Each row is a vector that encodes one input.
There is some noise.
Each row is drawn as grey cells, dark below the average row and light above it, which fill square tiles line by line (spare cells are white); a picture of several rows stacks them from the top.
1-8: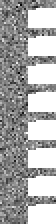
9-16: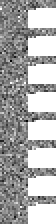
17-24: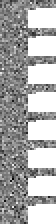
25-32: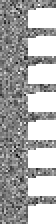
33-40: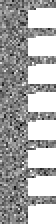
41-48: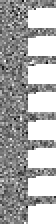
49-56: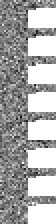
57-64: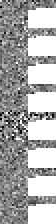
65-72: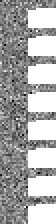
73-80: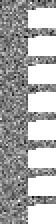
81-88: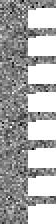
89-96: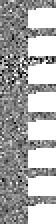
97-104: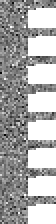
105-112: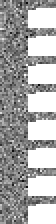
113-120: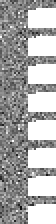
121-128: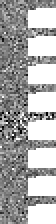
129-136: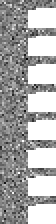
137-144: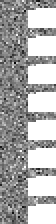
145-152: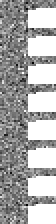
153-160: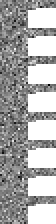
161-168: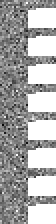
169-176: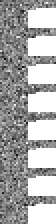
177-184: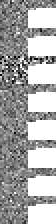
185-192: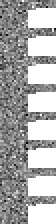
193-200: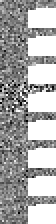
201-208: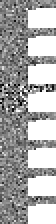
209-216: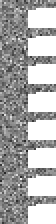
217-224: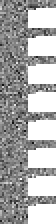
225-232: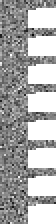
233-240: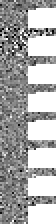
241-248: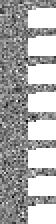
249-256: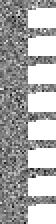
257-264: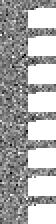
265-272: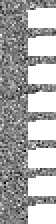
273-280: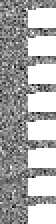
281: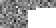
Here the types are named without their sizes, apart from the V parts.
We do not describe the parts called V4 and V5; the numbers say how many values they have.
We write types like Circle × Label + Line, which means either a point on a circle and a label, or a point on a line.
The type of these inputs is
(Circle + Unit) × (Circle + V5) × Label × V4 + Unit.
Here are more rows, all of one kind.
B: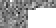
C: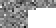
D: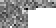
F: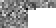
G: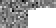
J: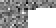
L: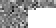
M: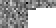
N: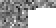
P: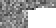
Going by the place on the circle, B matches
D, N and P.
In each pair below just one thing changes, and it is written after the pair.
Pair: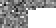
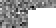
the value of V5
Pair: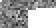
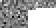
the label
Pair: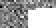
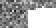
the value of V4
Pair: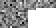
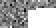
the label
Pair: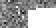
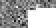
the place on the circle
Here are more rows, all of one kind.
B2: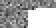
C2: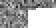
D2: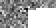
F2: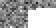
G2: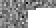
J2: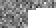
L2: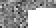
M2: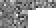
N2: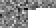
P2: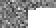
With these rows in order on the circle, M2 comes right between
B2 and N2.
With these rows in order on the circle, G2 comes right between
C2 and N2.
